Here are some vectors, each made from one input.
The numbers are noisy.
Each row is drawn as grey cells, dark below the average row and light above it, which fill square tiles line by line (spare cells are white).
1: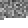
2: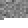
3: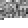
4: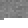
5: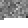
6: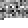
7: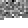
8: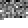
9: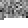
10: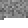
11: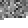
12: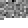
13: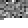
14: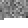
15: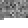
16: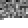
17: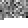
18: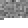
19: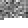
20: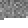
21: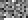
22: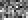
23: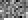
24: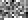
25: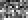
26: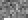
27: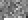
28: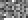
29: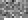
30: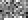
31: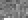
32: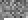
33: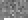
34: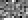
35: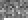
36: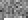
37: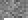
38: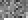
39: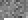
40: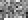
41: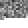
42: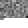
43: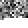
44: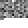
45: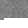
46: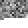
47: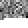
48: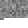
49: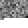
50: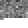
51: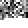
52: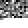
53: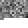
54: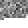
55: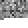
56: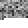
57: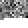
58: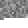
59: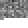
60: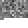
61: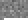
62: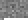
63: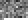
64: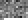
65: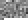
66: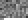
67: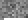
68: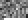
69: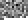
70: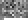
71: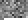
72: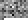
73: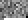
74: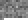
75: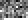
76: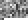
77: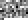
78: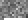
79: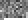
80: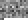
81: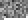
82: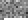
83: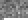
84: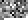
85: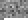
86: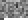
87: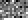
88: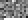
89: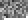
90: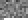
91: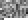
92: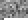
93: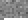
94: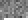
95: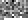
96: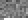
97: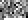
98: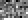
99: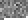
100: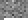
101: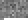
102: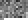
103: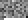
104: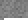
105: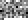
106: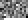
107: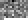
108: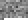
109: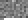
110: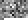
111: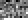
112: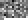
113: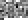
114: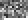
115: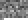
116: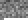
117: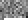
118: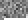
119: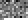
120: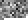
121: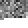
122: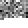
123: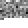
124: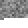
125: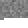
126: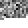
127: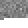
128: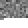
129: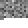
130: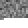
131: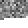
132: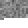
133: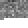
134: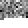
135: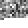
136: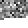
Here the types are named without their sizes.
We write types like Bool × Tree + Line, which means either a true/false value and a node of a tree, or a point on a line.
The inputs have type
Circle × Line × Line + Unit.
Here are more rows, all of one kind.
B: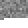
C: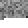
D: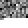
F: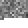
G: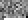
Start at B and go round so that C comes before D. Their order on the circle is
B, C, D, G, F.
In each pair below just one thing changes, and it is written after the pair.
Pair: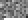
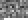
the place on the circle
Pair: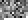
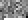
the place on the circle
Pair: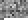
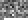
the place on the circle
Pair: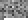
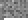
the place on the circle
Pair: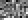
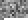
the place on the circle
